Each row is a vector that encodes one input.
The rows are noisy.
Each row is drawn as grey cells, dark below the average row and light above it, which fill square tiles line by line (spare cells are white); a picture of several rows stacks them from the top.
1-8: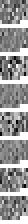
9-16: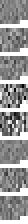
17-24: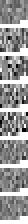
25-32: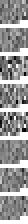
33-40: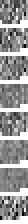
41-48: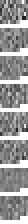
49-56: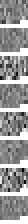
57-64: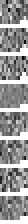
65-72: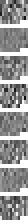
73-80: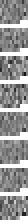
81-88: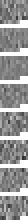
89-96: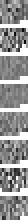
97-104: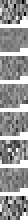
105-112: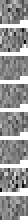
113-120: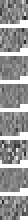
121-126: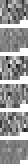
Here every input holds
either a fixed value, or a node of a 14-node tree and a true/false value.
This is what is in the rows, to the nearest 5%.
About 5% of them hold a fixed value. The rest hold a node of a 14-node tree and a true/false value.
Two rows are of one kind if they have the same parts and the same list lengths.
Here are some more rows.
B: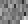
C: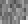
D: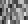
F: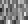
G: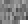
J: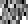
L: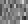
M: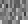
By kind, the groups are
B, C, G, J, L, M
D, F

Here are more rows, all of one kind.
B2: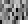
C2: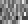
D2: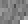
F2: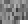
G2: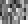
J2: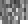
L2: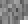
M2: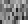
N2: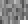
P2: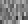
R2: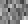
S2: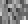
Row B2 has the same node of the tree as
G2 and R2.
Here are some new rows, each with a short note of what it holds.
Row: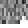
a fixed value
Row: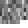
a node of a 14-node tree and a true/false value
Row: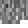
a node of a 14-node tree and a true/false value
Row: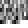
a fixed value
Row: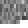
a node of a 14-node tree and a true/false value
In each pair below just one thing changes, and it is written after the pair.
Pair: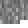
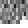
the node of the tree
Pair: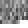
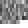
the true/false value
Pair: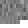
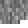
the node of the tree
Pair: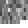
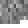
the true/false value
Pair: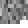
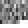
the true/false value
